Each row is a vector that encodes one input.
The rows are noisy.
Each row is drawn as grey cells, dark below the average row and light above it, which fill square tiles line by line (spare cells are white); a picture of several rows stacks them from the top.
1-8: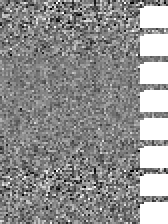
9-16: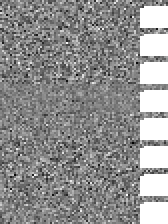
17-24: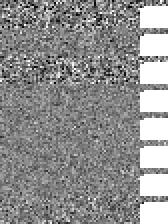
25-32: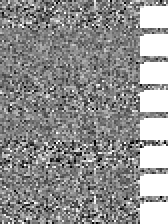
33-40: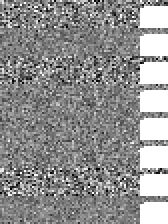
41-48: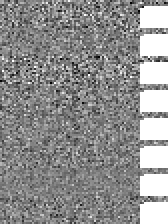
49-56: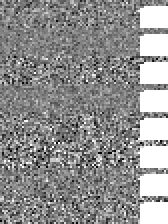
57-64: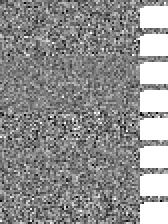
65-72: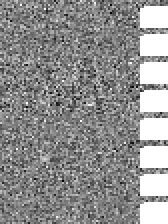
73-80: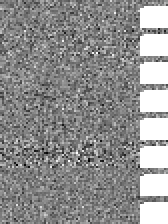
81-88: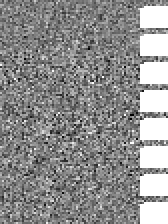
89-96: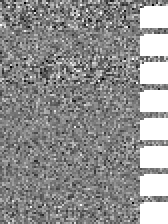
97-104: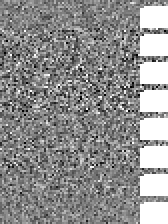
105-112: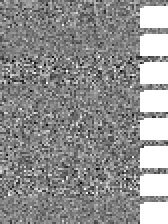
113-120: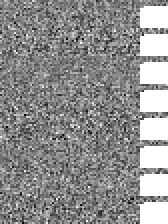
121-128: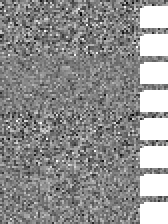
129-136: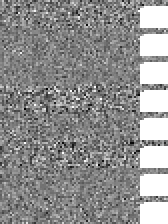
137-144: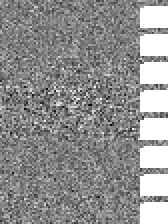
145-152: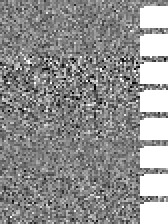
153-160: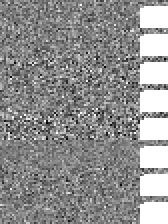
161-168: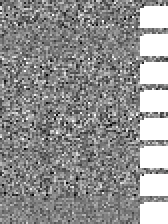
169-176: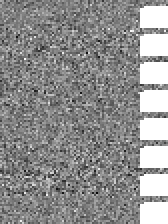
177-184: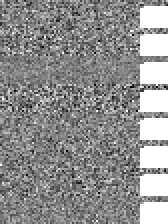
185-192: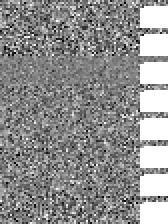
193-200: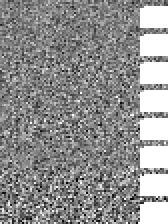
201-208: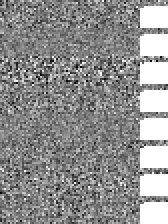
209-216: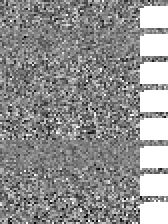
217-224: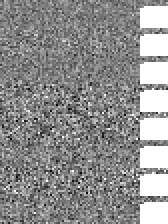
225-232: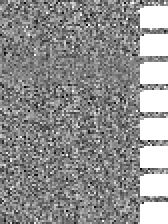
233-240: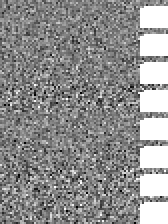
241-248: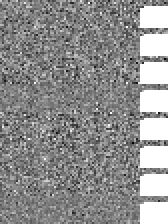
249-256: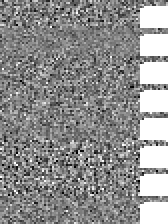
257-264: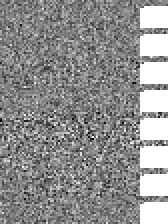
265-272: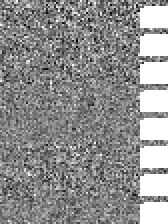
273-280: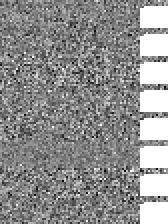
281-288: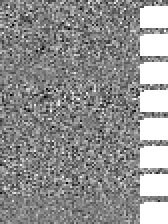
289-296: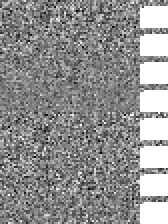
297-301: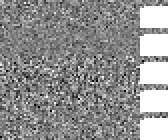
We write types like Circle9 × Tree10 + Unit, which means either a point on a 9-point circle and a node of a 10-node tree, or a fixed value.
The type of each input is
(Bool × Bool × Bool + Unit) × Circle18 + Circle19.
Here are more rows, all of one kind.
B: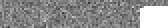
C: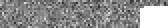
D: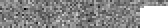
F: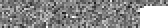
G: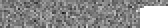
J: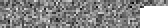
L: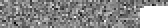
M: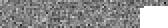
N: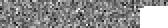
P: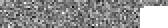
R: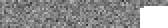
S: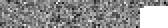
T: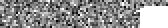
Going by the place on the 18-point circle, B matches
F, M and T.
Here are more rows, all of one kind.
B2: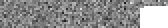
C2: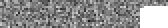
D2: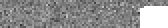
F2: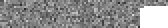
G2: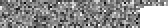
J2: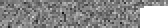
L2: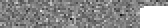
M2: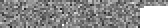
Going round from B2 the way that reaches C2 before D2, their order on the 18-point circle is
B2, F2, G2, C2, L2, D2, J2, M2.
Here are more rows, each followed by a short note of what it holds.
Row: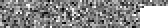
a point on a 19-point circle
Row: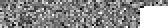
a point on a 19-point circle
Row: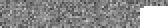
a point on an 18-point circle
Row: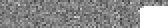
a point on an 18-point circle
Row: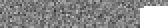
a point on an 18-point circle and three true/false values
